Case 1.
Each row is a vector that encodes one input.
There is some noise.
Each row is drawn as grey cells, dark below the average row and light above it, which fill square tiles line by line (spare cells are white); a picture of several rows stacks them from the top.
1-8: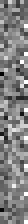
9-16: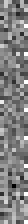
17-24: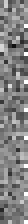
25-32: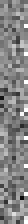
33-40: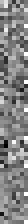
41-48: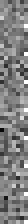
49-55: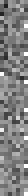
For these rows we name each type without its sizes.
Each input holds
a label, together with either a fixed value, or three true/false values.
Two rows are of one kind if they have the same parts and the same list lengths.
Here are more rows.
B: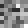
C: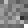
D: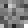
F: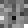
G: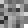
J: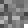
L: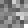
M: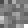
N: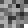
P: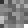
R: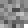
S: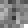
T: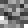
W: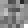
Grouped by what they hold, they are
B, F, L, M, P, R, S, T, W
C, D, G, J, N

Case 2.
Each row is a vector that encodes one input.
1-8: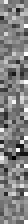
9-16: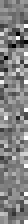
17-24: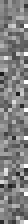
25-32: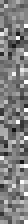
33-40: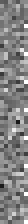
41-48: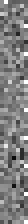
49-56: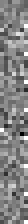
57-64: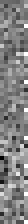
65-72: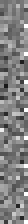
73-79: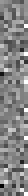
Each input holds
a point on a 7-point line, together with either a fixed value, or three true/false values.
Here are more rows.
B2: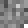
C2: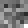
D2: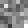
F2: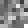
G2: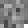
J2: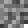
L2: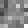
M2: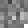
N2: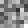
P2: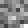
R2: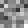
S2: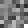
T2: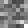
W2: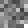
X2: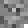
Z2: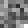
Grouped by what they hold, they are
B2, F2, L2, T2, W2
C2, D2, G2, J2, M2, N2, P2, R2, S2, X2, Z2

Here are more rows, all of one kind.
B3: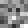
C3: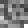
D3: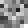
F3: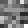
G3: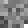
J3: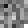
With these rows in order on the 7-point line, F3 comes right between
D3 and G3.
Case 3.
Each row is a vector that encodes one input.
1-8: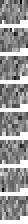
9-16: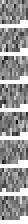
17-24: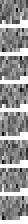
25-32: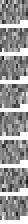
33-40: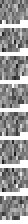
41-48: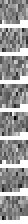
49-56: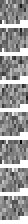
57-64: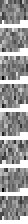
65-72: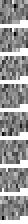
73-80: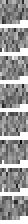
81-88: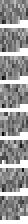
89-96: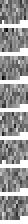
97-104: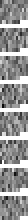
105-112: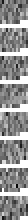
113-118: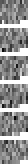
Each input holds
either one of 10 labels, or a point on a 3-point line and a point on an 8-point line.
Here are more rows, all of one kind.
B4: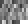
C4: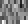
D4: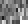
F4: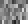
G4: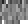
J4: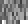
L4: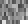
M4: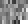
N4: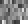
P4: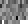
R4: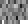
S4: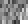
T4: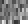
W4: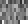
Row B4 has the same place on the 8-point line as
F4, M4, N4 and S4.
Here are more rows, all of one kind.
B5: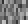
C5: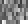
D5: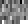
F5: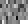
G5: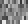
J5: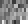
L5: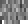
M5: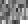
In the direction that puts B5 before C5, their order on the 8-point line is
J5, M5, B5, C5, G5, F5, L5, D5.
